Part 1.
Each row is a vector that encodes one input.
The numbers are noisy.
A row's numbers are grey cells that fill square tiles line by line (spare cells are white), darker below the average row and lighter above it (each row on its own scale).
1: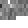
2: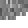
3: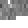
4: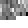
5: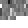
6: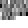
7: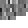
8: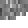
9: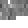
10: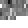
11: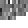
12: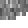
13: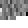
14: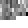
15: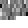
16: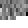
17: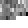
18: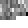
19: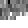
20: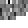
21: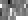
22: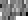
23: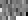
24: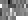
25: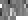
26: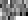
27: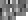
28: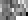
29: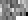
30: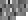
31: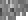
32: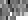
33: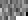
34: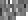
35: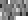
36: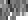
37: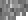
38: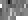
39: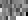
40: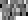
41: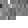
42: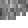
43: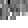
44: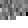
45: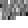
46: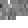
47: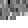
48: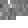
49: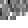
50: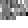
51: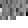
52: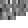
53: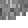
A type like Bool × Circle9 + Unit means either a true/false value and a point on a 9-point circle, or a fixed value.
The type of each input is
Bool × Bool × Bool.
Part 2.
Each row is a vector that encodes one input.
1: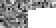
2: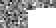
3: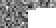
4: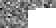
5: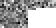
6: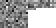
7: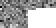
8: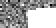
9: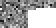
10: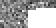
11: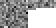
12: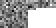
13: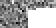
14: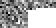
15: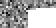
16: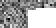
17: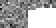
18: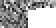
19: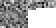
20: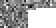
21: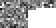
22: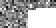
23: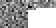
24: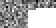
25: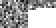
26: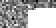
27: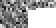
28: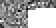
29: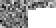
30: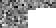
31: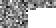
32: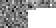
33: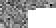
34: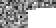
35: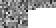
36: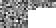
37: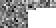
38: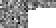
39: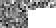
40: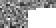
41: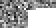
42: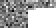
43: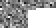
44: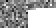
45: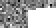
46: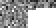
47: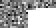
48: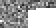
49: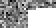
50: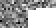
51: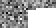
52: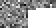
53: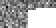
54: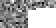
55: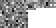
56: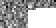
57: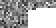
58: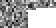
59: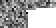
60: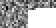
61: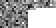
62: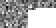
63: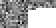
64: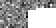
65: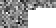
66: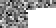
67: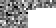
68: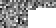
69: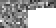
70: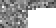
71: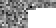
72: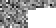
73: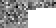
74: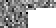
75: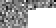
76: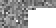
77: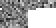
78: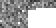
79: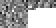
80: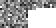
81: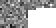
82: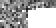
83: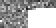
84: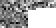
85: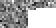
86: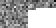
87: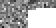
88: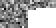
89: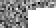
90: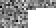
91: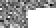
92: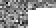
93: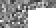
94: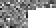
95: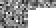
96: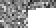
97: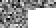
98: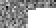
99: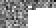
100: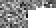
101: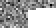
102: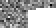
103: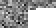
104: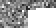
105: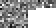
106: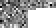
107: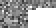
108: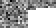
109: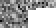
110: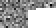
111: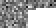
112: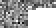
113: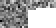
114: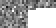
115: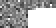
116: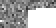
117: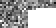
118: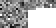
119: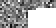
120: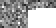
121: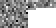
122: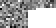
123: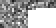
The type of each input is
Bool × Bool × Bool.
